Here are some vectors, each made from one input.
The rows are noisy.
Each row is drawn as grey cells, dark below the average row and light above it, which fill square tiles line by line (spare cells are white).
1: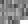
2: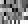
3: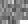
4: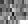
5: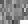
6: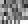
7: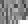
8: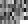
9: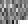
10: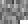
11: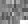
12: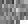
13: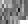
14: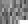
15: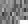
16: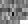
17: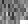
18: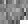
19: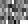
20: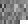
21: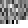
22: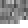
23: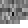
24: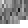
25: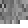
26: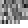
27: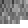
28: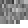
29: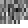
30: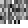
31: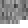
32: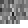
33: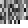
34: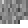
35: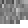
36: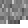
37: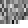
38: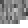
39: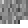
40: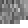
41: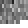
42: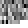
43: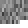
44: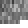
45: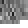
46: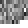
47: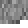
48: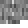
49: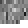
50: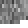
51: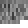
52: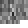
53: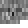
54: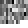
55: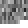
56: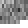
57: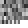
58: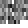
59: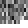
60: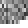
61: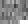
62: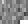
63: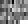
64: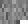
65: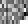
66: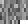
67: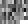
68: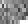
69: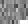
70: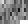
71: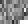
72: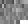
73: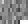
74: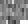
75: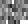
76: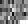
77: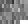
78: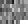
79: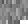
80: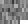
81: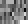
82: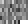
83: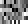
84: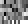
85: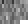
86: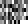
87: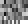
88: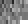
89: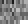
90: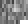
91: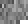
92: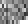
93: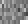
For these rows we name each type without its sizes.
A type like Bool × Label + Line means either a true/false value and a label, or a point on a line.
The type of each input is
List(Line).
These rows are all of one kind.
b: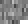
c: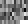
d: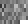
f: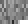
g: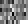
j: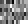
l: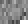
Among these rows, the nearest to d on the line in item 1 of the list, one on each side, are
j and l.
